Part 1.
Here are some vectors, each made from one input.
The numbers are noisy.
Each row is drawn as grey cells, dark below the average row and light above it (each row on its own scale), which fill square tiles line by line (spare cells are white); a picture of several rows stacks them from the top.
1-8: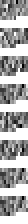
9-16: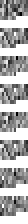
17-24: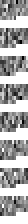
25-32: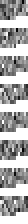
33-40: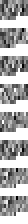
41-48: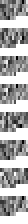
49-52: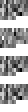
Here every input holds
one of 6 labels.
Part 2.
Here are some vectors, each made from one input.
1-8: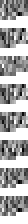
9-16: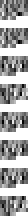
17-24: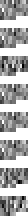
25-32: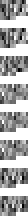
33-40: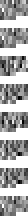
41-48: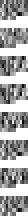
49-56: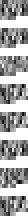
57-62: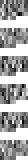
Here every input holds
one of 4 labels.
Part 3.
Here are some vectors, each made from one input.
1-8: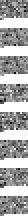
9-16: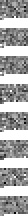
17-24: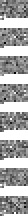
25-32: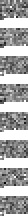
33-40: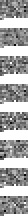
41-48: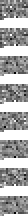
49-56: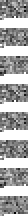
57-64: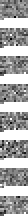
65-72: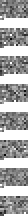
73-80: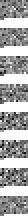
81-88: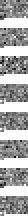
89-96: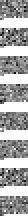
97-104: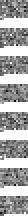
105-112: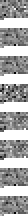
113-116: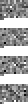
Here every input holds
either a point on a 6-point circle, or a fixed value.
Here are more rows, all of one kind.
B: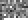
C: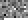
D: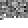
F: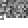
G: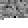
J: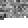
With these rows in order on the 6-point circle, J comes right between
B and C.
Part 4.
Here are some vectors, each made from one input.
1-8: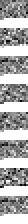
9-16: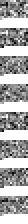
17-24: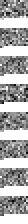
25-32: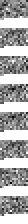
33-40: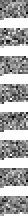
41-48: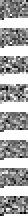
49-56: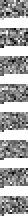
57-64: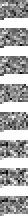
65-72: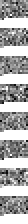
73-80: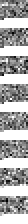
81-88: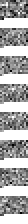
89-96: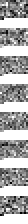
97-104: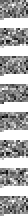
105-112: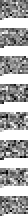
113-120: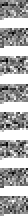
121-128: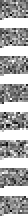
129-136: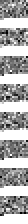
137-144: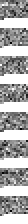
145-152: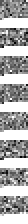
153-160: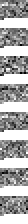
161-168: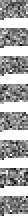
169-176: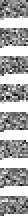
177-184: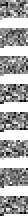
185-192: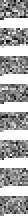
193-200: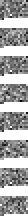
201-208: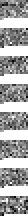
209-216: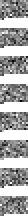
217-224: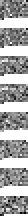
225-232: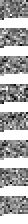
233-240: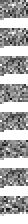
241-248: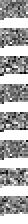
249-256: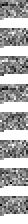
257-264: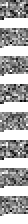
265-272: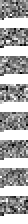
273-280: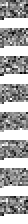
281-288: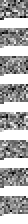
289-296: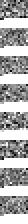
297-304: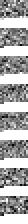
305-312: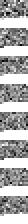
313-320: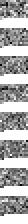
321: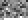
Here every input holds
four true/false values.
